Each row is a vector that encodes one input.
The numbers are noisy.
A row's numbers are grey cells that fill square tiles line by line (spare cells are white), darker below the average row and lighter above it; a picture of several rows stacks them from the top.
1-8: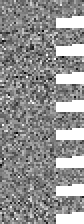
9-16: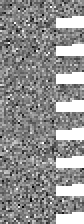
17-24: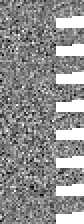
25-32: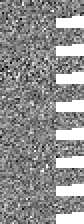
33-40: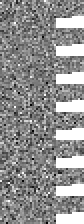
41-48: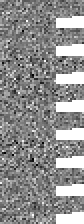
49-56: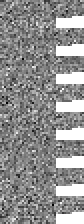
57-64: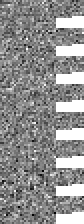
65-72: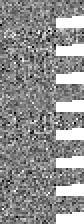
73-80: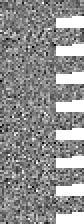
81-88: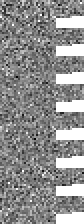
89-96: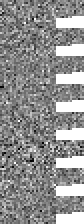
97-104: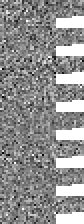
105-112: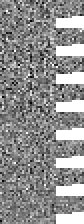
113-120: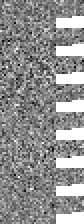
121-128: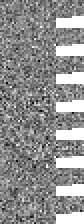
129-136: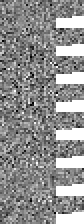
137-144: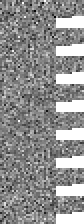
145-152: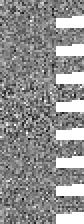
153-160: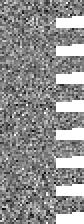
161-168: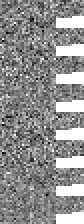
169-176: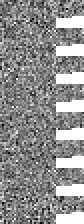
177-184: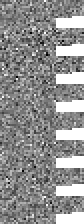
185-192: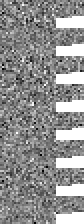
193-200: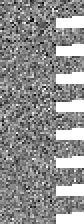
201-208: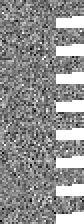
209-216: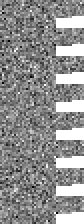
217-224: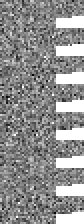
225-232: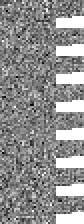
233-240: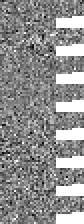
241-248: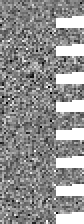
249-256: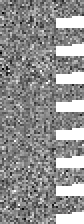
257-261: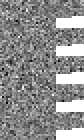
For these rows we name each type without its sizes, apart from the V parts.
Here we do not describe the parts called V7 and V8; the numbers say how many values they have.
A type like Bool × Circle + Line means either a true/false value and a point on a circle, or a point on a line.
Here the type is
(Bool × Circle + Label × V8) × (Tree + V7).
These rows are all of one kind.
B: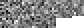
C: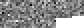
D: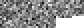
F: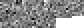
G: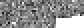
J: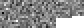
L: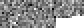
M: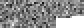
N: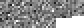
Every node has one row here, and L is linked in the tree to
D.
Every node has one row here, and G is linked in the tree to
N.
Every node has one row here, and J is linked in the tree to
B, C and M.
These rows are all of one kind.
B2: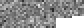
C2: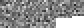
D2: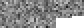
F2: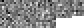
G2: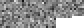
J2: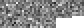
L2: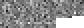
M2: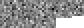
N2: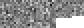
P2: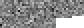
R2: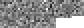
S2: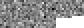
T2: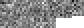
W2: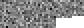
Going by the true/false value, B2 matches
D2, N2 and P2.
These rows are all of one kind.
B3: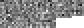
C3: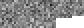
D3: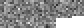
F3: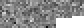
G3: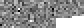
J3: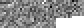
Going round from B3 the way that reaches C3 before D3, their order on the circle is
B3, F3, J3, C3, D3, G3.
